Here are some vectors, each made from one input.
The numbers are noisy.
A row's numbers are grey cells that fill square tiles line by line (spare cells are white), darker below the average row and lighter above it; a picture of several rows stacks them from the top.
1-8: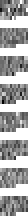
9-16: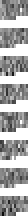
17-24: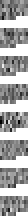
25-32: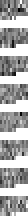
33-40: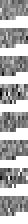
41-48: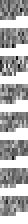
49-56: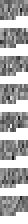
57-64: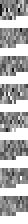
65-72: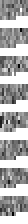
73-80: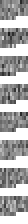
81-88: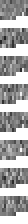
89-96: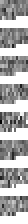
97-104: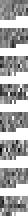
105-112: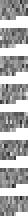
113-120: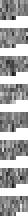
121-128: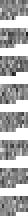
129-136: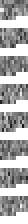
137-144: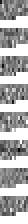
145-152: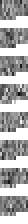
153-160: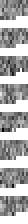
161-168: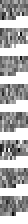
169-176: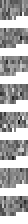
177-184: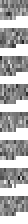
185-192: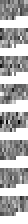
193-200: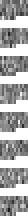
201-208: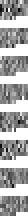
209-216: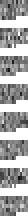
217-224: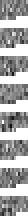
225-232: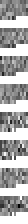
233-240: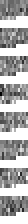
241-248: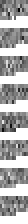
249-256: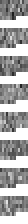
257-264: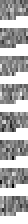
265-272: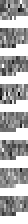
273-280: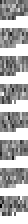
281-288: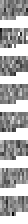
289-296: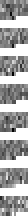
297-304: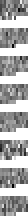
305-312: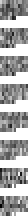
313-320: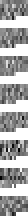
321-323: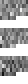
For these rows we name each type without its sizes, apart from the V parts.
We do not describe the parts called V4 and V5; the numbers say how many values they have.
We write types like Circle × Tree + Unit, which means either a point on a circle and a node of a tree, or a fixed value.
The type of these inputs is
Circle × (Circle × (Line + V5) + V4).
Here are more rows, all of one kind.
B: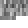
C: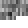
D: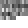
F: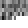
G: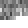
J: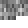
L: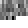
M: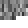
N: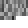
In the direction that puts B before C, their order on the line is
L, M, N, B, D, J, C, G, F.
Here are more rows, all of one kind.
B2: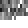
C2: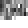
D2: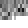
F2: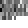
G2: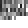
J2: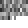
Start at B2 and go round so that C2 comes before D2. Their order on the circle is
B2, C2, D2, J2, G2, F2.
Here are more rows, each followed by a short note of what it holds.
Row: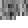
a point on each of two circles and a point on a line
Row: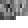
a point on each of two circles and a point on a line
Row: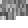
a point on each of two circles and a value of V5
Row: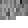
a point on each of two circles and a value of V5
